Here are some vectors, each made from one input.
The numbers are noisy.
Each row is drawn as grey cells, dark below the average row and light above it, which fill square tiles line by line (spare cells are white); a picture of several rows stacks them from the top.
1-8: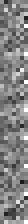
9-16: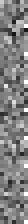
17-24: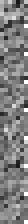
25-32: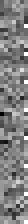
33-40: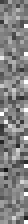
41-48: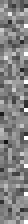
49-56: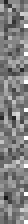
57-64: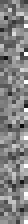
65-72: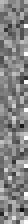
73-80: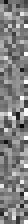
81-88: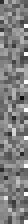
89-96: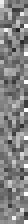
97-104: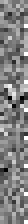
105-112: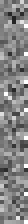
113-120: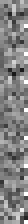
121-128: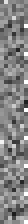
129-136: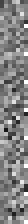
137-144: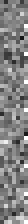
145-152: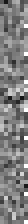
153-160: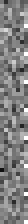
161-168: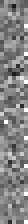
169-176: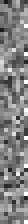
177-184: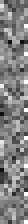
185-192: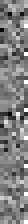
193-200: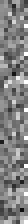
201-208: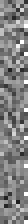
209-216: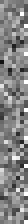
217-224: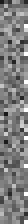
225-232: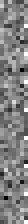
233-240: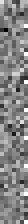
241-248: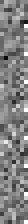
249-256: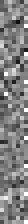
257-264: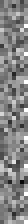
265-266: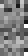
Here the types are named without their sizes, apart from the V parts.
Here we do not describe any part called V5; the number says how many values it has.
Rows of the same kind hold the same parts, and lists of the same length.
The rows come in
3 kinds.
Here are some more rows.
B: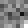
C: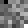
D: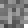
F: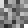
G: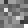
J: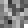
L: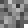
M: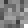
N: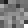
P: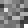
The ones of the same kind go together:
B
C, G, L, N, P
D, F, J, M

